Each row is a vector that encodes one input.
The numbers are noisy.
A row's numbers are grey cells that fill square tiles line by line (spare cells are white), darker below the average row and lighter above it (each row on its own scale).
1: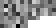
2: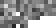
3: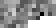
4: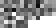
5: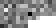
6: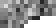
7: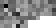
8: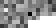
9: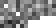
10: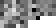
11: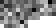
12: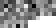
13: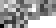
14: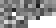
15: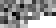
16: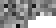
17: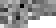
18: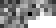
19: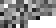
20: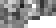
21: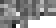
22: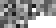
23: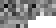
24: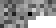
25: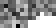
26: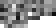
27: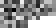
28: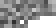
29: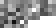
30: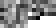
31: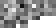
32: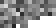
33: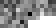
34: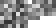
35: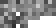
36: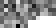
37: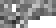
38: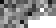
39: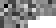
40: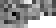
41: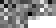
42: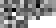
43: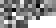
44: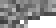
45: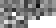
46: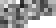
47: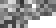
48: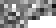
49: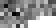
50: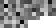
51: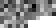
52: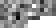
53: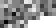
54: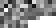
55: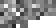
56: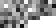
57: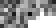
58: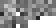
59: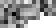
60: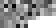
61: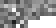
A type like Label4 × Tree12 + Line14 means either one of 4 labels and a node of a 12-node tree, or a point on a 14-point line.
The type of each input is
List2(Line4).
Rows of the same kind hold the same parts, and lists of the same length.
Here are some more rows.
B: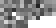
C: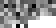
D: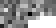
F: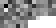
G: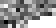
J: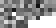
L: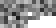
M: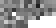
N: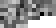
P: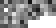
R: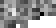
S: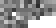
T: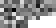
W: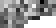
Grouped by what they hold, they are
B, J, M, S, T
C, D, F, P
G, L, N, R, W

